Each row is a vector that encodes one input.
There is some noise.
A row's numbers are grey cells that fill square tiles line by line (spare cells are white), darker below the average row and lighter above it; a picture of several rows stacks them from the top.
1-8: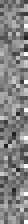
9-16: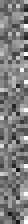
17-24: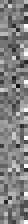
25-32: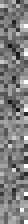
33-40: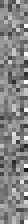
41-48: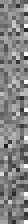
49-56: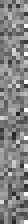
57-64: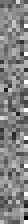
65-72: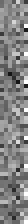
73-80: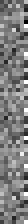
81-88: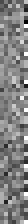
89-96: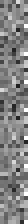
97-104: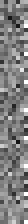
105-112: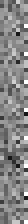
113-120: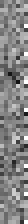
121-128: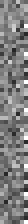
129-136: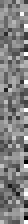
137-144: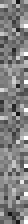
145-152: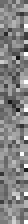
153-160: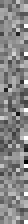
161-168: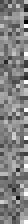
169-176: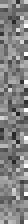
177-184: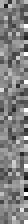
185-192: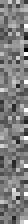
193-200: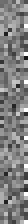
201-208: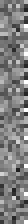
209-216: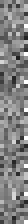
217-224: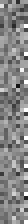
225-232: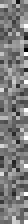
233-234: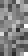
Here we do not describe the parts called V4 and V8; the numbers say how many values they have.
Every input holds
either a point on an 11-point line, a value of V4 and a value of V8, or a point on a 12-point line.
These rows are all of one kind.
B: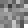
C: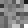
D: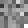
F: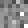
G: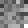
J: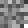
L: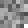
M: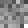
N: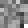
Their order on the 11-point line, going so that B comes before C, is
B, J, L, M, G, D, C, N, F.
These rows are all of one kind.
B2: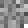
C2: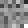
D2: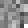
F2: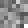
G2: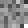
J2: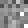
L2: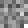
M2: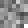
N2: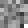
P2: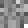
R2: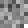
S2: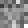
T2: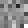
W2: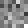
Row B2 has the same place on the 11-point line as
C2, G2 and N2.
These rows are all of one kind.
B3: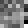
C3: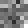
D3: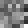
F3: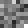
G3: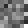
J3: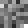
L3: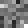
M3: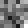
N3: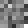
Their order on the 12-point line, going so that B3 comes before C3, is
B3, D3, G3, N3, J3, F3, L3, C3, M3.
